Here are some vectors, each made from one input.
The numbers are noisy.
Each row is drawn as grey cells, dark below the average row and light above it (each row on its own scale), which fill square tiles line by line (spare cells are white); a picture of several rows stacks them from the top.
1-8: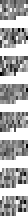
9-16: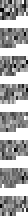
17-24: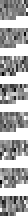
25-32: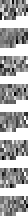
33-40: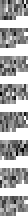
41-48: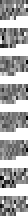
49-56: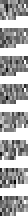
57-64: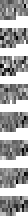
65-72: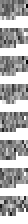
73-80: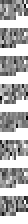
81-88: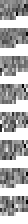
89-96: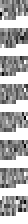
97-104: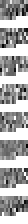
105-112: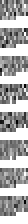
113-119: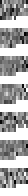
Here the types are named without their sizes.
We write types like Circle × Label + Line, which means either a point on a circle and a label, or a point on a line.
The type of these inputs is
Bool × Bool × Bool × Label × Label + Unit.
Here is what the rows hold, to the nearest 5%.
About 5% of them hold a fixed value. The rest hold two labels and three true/false values.
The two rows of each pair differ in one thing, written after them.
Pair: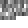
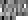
one of the three true/false values
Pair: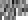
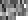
one of the two labels
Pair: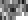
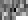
one of the three true/false values
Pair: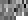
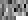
one of the three true/false values
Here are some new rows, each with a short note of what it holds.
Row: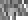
two labels and three true/false values
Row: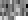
two labels and three true/false values
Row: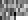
two labels and three true/false values
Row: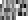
a fixed value
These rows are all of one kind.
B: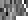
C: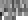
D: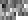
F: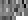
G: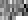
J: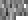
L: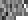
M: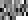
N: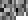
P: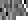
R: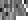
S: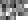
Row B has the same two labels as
J, L, P and R.
